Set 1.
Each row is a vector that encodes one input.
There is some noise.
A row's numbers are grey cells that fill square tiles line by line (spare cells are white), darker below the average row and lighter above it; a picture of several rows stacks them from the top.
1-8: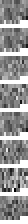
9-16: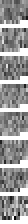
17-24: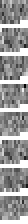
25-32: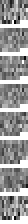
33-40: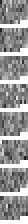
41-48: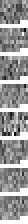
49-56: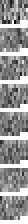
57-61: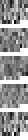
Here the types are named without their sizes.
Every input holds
a list of points on a circle.
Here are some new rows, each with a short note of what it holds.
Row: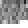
a list of one item
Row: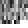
the empty list
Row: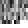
the empty list
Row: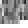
a list of one item
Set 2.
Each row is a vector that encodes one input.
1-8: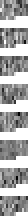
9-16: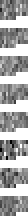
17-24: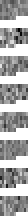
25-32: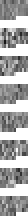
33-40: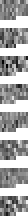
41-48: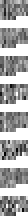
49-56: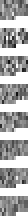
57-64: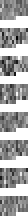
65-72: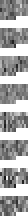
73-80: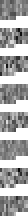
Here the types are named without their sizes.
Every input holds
a point on a line and a true/false value.
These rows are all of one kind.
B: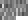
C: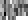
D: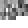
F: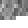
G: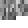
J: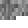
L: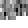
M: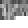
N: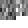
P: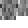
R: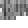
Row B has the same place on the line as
F, P and R.
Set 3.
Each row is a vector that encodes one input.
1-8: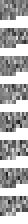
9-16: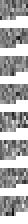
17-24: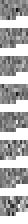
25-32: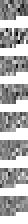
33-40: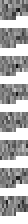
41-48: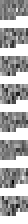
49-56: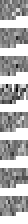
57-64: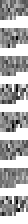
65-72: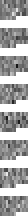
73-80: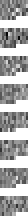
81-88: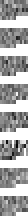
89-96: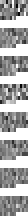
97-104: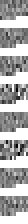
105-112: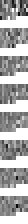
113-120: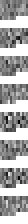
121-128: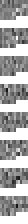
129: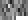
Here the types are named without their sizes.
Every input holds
a list of items, each a point on each of two lines.
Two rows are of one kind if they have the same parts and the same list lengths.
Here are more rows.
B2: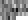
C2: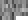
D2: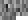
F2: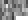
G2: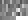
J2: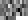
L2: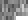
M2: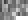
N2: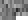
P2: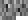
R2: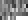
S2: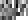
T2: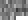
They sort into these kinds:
B2, D2, J2, N2, P2, T2
C2, F2, G2, L2, M2, R2
S2

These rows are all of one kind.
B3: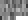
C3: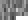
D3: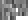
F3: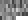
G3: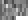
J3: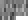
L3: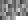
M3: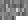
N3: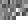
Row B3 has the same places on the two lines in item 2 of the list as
C3, F3 and M3.
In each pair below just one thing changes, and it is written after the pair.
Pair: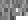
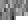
the place on one of the two lines in item 1 of the list
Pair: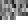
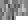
the place on one of the two lines in item 1 of the list
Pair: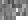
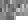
the place on one of the two lines in item 1 of the list
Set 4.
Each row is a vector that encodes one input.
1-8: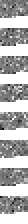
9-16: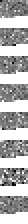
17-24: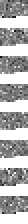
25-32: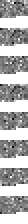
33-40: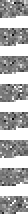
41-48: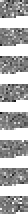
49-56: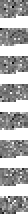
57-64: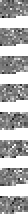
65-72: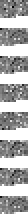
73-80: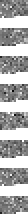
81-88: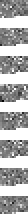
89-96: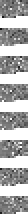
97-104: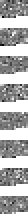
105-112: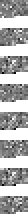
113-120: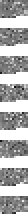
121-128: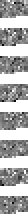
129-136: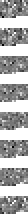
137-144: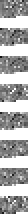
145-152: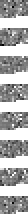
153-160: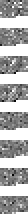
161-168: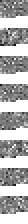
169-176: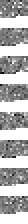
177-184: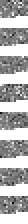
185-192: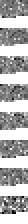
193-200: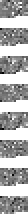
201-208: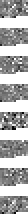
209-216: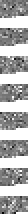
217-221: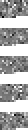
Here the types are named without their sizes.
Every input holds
a list of points on a circle.
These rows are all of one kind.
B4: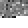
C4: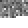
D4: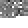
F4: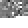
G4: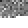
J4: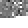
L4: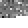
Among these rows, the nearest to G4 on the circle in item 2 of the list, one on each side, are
B4 and C4.
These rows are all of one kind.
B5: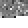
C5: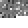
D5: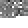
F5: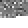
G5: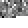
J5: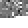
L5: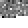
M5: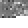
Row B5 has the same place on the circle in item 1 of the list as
C5 and L5.
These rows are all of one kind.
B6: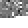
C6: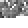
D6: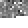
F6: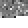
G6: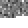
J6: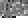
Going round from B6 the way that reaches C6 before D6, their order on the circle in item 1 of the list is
B6, G6, C6, J6, F6, D6.
